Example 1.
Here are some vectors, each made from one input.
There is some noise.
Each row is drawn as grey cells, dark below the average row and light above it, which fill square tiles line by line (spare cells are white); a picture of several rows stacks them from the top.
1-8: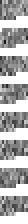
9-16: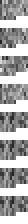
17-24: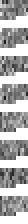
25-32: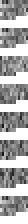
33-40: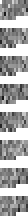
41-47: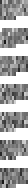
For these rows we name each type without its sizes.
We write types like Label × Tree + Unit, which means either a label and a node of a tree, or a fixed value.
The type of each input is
Tree.
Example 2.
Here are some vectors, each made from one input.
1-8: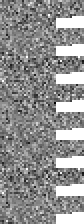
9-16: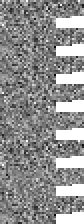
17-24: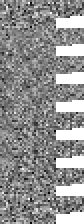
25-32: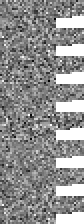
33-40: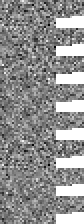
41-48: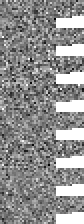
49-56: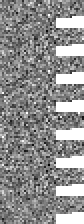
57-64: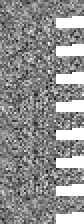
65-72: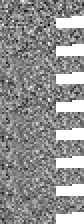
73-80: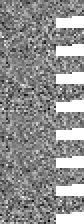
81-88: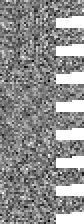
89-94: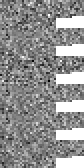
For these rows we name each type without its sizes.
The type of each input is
Line.
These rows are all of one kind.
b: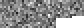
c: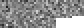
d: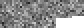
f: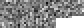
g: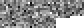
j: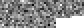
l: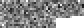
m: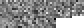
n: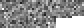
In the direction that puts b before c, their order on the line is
g, j, l, f, m, b, n, c, d.
